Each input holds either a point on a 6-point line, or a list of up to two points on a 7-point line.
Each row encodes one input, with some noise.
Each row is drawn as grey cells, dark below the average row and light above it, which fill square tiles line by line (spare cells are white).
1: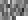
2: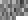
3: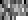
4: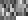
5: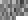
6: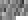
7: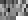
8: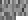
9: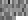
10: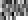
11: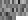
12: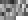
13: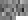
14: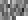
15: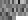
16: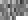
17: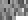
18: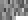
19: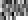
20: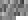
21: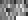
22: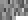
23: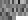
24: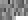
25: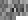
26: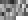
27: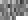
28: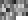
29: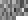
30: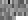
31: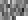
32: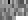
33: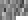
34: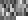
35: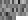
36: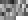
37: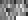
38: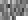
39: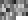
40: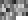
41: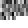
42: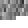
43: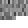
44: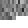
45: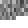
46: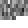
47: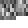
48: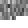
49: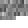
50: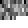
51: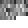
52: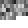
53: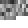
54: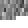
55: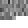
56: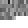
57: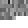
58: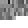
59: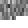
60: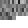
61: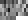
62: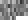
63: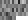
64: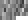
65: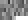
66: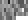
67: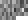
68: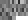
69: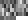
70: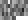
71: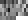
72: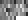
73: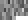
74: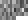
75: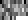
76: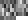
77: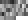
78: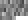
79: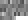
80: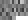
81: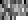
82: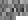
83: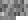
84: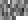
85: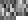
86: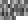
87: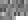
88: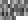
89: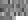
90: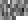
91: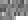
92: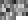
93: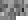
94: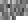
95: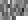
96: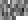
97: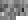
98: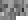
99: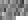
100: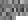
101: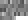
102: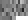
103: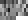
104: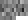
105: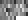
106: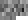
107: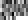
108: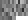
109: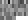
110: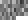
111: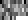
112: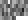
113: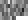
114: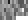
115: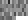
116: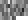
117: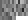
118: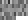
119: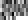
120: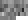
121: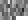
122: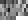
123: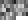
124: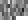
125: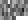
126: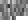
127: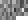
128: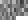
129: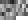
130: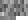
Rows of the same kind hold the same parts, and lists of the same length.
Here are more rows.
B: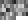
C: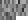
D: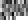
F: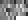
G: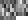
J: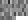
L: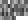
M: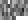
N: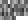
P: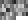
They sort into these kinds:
B, F, G, P
C, J
D
L, M, N

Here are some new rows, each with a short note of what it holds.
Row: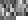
a point on a 6-point line
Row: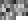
a point on a 6-point line
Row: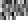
the empty list
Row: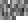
a list of one item
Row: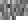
a list of one item
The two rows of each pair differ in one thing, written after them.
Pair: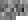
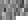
the place on the 7-point line in item 1 of the list
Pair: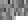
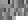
the place on the 7-point line in item 2 of the list
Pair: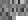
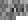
the place on the 7-point line in item 2 of the list
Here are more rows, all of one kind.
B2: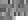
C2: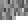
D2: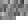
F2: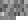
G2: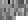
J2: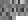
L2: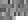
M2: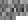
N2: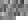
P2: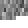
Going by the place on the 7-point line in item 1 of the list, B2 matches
D2, L2 and N2.
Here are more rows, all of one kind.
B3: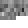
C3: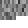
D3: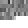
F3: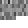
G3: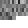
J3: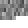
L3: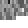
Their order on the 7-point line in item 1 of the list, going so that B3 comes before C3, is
L3, J3, D3, F3, B3, C3, G3.
